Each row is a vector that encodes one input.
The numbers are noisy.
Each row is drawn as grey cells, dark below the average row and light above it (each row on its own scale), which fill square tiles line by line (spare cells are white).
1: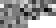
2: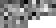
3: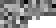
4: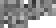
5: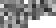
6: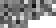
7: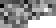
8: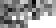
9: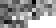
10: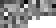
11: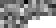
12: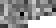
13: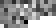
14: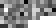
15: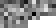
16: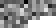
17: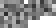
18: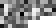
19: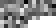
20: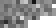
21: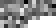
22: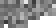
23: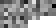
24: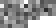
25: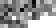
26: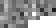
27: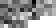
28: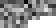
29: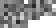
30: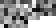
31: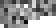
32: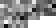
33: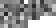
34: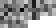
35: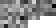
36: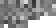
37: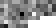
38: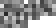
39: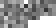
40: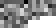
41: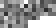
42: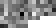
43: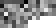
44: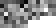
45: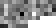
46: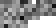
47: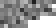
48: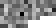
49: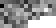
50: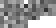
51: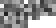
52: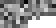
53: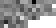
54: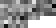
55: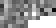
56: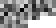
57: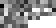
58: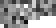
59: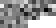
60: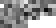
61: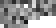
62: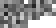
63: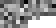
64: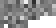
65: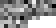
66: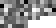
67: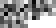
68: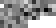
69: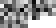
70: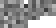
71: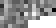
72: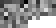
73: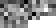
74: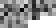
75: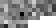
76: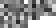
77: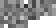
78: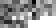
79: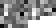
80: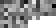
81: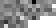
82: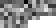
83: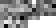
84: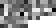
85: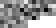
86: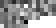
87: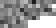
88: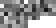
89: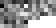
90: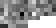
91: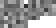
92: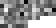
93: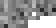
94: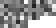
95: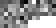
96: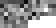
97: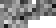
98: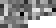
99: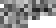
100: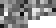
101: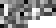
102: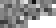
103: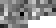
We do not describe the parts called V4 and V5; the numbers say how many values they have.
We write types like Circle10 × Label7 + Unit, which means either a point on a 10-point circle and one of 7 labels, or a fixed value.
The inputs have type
Bool × (Circle6 + Unit) + V4 × V5.
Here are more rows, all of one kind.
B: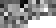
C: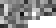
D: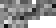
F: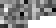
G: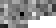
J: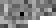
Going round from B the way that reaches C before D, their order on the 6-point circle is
B, G, C, F, J, D.
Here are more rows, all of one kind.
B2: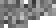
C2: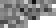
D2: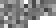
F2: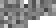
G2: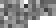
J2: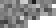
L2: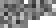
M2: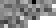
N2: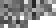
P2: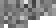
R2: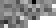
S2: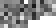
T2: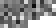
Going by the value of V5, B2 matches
F2 and L2.
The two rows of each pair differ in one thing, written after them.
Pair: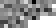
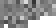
the value of V4
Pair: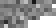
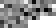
the value of V5
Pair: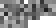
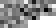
the value of V4
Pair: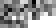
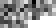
the value of V5
